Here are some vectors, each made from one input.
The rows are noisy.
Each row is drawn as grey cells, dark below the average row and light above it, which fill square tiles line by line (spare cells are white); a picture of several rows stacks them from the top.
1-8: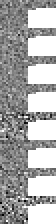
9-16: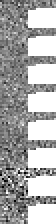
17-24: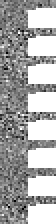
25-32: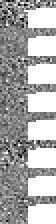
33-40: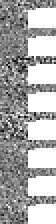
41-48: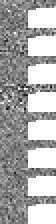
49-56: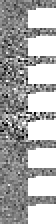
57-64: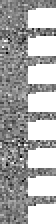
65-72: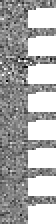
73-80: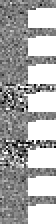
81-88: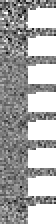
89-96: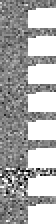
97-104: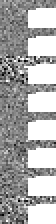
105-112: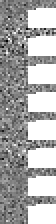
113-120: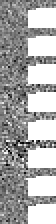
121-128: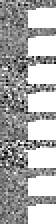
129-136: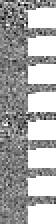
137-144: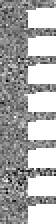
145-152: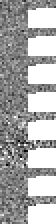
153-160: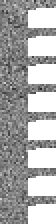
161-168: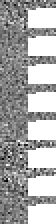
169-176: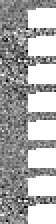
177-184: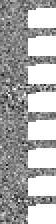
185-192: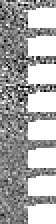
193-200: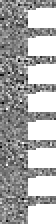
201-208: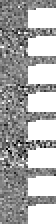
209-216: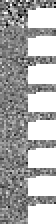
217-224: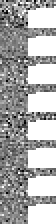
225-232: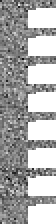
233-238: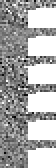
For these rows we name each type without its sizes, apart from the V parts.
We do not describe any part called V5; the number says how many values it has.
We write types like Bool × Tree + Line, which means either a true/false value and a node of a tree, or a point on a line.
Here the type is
(Label + Tree) × Line × (Line + V5).
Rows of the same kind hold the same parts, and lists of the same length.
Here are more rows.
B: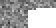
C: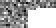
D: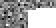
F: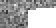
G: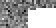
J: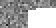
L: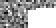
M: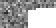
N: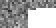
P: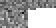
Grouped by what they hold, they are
B, F
C, N, P
D, G
J, L, M

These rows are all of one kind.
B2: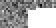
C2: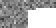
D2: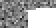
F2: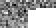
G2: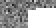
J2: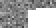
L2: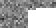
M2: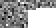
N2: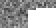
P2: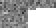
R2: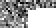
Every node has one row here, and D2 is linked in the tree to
G2 and R2.
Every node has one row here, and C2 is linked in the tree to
B2.
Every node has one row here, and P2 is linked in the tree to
J2 and M2.
